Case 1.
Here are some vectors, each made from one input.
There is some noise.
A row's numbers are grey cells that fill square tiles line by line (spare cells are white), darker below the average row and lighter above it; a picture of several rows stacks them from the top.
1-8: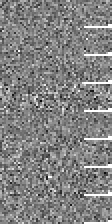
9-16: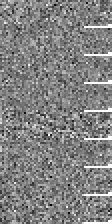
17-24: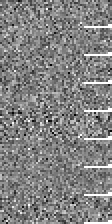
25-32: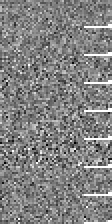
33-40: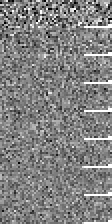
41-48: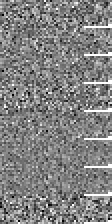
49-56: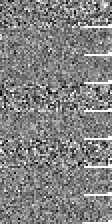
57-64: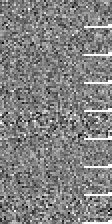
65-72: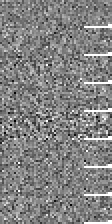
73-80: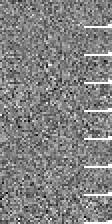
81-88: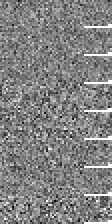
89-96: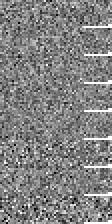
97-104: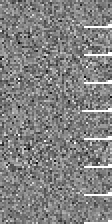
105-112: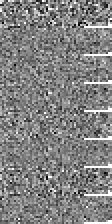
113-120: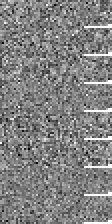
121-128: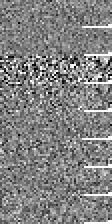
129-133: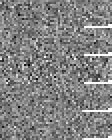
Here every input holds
a point on a 16-point circle.
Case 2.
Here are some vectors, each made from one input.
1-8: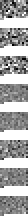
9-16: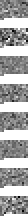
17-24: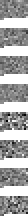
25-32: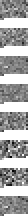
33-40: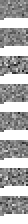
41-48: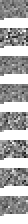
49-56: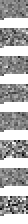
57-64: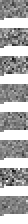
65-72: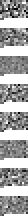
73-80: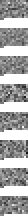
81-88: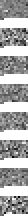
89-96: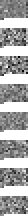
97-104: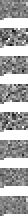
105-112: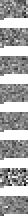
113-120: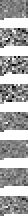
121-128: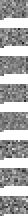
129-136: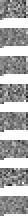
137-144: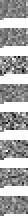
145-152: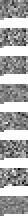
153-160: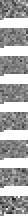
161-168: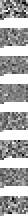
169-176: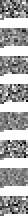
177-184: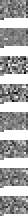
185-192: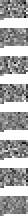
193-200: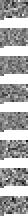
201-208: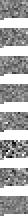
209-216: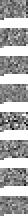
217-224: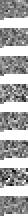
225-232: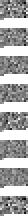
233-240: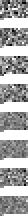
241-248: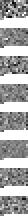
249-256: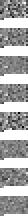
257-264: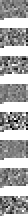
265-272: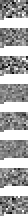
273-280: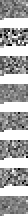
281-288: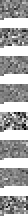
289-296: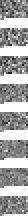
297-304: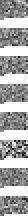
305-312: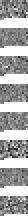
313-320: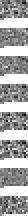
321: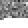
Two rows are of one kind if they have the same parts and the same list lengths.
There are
2 kinds of row.
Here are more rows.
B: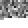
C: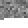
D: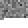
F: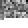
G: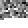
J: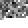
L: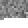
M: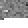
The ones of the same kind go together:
B, C, D, G, J, L, M
F

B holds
a point on an 11-point circle.
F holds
a fixed value.
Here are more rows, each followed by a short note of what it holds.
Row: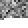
a fixed value
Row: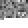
a fixed value
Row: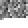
a point on an 11-point circle
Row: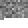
a point on an 11-point circle
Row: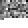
a fixed value
